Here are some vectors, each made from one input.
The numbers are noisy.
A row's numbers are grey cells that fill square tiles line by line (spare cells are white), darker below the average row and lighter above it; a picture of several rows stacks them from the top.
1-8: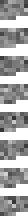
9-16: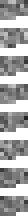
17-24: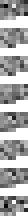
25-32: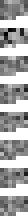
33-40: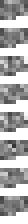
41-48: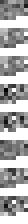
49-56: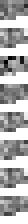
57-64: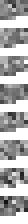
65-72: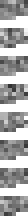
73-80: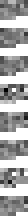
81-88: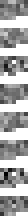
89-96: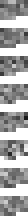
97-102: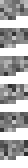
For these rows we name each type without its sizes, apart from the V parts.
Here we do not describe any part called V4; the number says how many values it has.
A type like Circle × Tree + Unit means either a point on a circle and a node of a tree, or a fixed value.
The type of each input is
Circle × (Line + V4).
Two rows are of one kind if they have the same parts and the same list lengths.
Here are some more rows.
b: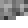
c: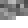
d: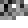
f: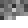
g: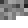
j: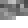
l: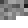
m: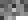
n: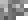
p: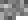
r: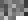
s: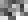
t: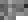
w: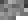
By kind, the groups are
b, c, d, f, j, m, n
g, l, p, r, s, t, w

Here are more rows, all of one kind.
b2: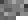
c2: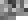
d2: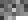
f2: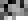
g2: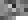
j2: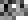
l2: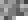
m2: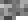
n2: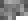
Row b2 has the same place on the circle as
d2 and n2.
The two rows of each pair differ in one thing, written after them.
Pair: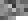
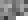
the value of V4
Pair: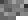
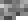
the place on the circle
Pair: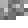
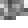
the value of V4
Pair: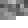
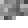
the place on the circle
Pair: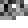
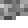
the place on the circle
